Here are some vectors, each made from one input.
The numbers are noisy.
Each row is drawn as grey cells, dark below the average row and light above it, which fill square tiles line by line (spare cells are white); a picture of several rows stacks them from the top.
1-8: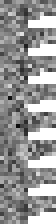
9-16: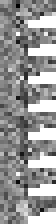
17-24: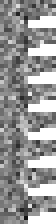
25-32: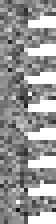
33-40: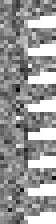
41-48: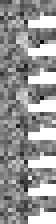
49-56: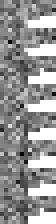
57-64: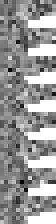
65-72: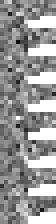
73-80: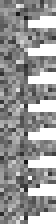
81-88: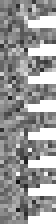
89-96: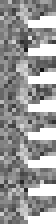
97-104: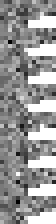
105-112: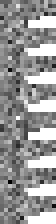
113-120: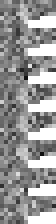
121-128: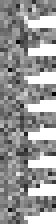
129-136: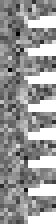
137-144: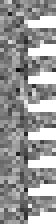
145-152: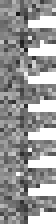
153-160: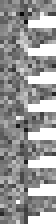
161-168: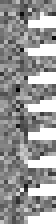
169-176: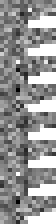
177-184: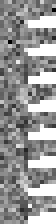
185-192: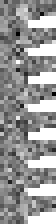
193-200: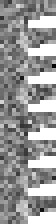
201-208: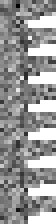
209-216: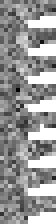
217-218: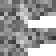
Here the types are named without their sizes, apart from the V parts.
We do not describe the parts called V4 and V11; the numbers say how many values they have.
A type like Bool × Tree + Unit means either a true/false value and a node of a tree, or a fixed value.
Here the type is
(Circle + Label) × V4 + V11.
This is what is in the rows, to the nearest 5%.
About 50% of them hold a value of V4, together with either a point on a circle, or a label. The rest hold a value of V11.
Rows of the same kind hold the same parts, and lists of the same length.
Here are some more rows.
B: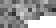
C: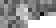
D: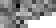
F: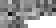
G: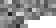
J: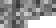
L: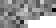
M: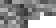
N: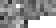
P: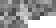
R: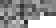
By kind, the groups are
B, C, D, F, G, J, L, P
M, R
N

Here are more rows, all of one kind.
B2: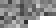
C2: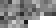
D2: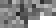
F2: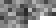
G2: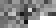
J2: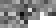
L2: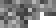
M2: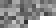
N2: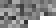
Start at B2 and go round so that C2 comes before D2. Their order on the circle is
B2, F2, G2, C2, J2, L2, D2, N2, M2.
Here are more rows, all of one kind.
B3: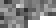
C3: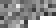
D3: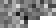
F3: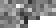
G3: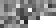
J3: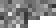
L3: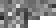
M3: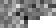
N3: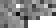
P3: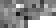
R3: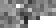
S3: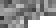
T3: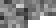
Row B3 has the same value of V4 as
J3, L3 and T3.
